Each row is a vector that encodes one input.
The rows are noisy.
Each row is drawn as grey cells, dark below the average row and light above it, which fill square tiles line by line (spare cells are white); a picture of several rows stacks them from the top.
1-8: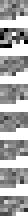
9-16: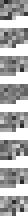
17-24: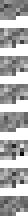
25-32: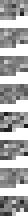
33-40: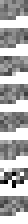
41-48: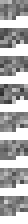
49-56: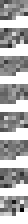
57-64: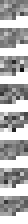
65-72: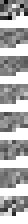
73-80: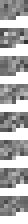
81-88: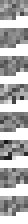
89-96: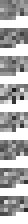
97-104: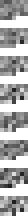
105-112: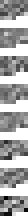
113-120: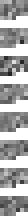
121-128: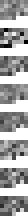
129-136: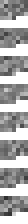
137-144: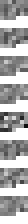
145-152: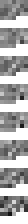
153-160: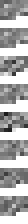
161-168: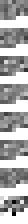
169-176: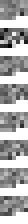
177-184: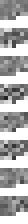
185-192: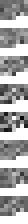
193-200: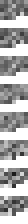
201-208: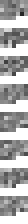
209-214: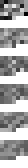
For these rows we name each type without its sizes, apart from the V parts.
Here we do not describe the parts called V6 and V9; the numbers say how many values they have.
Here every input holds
either a point on a line, or a true/false value, a value of V6 and a value of V9.
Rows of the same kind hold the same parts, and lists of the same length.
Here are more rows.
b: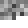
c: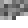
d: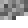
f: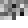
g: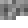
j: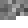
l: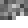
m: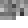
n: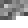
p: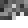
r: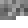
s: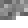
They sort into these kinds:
b, f, m, n, s
c, d, g, j, l, p, r

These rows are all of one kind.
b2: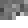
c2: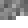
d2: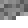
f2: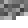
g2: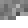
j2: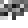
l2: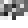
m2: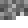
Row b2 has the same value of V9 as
f2 and j2.
